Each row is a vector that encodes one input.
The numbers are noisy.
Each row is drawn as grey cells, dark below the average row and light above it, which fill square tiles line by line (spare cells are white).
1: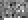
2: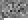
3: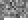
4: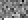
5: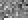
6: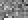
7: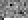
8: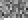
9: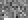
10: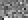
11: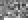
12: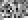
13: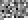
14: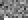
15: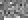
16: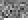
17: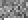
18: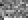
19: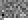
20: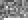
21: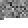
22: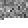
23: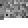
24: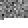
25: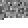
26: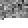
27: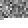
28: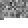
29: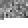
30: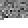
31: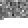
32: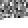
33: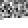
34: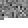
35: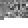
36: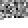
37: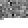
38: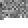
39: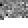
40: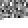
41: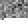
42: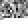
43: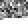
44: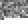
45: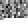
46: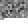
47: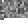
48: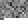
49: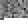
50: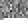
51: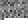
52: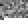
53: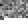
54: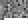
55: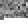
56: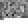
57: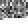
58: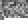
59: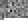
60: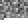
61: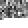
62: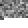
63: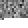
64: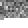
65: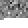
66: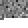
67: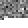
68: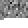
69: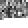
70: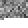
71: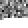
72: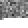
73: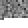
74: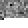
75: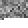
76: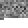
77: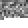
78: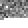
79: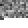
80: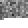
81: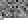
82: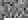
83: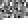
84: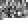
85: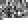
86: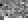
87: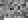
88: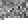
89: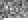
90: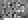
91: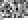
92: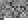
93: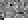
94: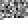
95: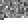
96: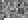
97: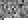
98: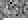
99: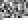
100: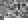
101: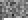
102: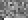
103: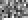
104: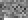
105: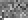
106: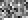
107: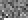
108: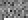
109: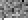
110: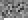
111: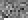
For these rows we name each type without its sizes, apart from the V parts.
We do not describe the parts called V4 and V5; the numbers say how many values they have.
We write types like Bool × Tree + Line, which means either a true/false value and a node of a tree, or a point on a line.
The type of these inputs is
Bool × (Circle + V4) × V5 + Line × Line.
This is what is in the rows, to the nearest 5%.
About 20% of them hold a point on each of two lines. The rest hold a true/false value and a value of V5, together with either a point on a circle, or a value of V4.
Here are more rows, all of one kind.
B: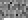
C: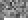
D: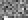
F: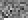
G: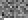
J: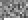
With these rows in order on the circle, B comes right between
C and J.
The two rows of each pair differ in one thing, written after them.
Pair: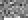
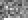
the true/false value
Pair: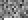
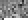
the value of V5
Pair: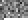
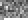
the value of V4
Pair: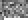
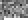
the value of V5
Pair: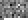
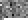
the true/false value
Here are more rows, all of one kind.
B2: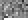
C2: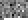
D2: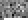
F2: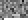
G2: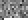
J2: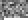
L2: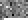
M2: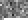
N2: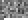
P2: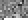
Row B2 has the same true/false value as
L2, M2 and N2.
